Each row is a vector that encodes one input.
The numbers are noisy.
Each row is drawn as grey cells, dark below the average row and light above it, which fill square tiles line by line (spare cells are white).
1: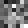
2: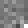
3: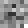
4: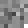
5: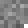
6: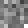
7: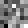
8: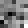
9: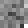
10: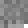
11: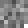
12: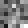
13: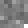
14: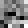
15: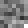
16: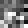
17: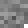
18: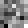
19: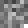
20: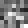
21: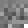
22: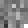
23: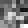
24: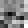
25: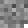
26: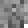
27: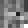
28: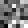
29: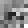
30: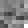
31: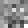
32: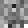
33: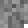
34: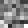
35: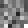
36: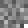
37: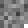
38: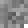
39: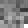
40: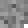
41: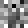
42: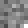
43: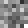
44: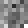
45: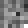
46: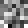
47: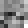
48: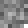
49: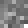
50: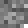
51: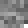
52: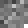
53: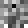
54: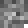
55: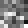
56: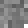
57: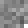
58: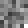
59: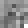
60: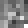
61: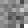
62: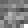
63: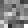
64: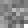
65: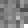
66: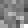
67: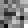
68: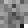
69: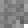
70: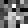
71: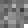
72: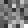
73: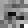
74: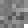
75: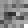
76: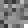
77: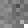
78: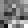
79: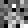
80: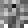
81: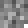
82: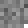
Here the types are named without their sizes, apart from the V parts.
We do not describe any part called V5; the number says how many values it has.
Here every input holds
either a point on a line, or four true/false values and a value of V5.
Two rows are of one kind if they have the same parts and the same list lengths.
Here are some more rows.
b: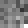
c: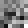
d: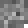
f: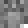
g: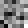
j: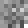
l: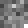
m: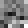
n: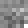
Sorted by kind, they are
b, c, f, j, m, n
d, g, l

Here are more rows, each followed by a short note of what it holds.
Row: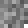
four true/false values and a value of V5
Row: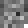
a point on a line
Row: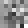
four true/false values and a value of V5
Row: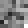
a point on a line
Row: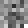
four true/false values and a value of V5
